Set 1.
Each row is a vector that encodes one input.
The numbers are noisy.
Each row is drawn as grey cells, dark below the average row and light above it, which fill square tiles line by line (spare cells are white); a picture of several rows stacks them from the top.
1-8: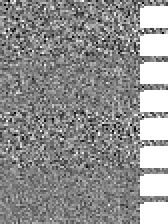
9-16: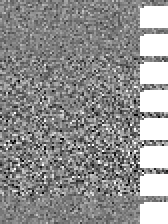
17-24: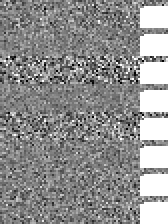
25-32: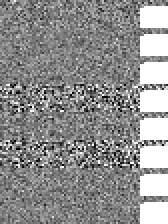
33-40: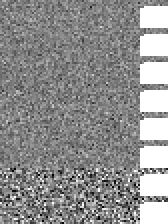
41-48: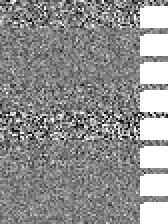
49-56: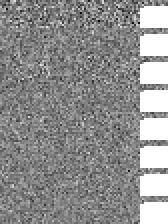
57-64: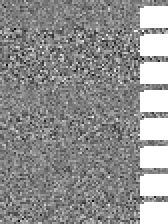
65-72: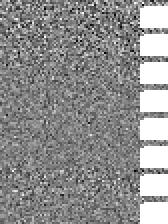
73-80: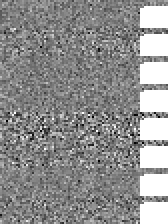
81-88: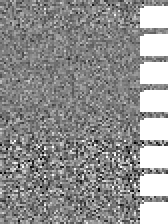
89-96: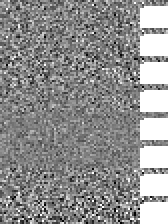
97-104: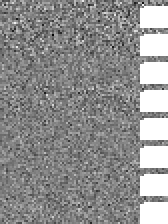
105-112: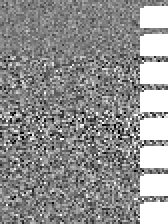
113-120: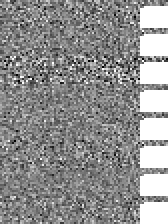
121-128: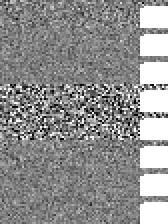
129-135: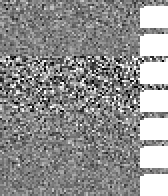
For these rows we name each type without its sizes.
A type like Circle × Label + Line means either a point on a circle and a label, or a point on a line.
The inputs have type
Circle × (Circle + Unit) × Label.
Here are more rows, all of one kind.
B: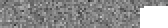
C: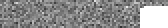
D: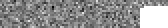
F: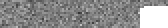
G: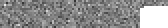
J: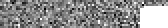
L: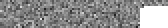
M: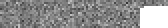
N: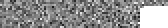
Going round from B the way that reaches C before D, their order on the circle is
B, F, G, N, L, J, M, C, D.
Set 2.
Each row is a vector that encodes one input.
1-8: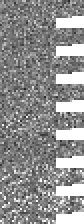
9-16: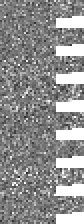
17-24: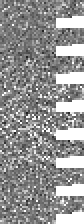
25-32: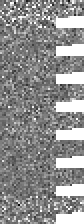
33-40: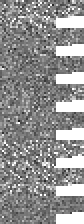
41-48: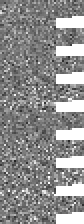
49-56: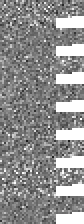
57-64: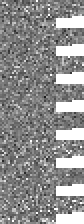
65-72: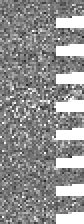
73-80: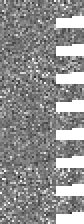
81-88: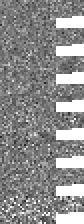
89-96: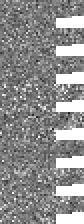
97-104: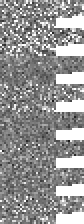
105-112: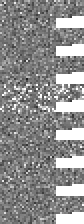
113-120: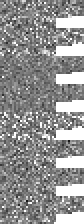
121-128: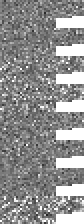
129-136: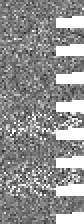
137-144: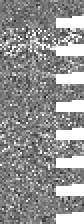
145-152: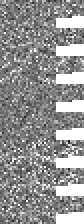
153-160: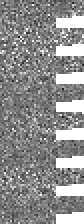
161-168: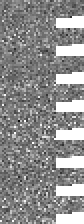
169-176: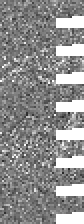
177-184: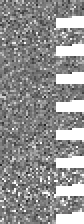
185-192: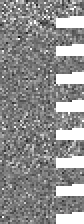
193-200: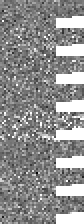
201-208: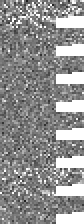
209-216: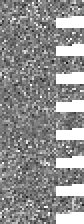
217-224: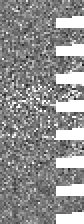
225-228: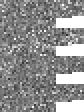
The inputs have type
Circle11 + Label4 × Label4.
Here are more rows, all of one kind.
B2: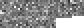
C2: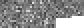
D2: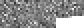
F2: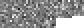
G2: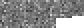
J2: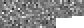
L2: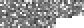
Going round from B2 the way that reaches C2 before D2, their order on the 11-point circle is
B2, C2, F2, L2, G2, D2, J2.
